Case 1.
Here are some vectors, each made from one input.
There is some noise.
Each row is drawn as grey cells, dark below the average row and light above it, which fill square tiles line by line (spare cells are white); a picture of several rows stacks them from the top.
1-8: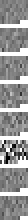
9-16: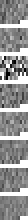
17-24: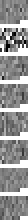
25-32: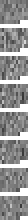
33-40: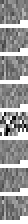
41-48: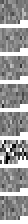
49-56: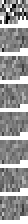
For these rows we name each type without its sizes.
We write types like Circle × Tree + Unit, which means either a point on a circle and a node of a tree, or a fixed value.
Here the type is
Tree + Unit.
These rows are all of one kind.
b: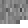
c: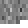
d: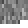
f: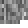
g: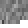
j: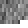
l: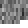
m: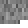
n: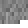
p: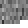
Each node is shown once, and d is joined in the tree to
f and m.
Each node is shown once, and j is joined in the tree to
n.
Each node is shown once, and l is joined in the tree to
p.
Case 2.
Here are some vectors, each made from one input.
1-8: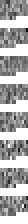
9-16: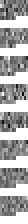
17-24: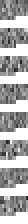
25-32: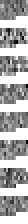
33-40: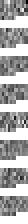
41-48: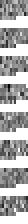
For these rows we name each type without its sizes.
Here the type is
Line × Line.
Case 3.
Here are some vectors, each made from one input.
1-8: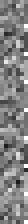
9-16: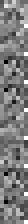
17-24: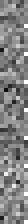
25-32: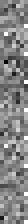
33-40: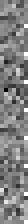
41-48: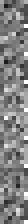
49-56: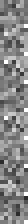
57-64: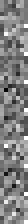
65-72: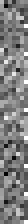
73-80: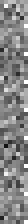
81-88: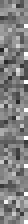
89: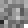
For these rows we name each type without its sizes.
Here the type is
Bool × Bool × Bool.
